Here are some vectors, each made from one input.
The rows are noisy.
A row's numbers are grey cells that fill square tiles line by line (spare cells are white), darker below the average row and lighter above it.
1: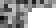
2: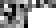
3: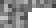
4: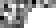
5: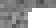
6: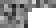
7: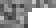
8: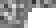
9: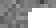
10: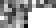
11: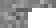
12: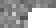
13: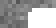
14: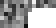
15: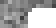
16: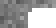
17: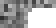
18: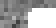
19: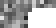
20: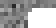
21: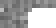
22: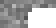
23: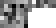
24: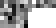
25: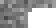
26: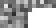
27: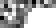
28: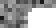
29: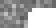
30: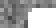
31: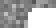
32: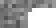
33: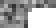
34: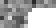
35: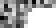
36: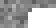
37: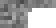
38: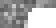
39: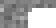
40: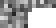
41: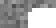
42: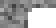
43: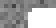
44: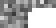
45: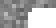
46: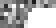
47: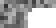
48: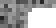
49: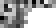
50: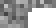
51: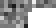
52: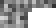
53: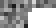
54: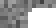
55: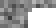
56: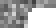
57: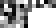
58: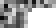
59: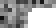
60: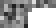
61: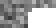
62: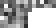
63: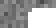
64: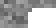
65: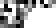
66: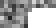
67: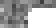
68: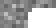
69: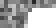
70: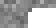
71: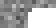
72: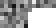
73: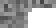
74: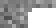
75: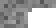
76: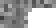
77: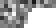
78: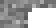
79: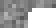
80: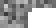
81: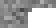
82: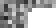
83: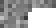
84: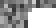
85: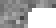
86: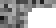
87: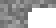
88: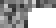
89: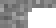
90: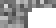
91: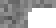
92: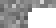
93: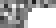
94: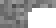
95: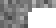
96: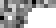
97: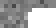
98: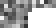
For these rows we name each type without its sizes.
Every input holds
a true/false value, together with either a label, or a point on a line.
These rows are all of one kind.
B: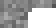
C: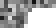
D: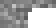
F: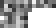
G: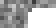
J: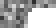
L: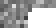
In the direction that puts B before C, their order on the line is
F, B, L, D, J, G, C.
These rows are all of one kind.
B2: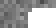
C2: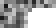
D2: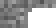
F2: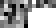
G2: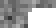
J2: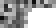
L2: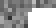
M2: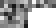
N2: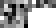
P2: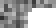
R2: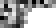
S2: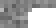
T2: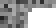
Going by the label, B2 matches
F2 and T2.
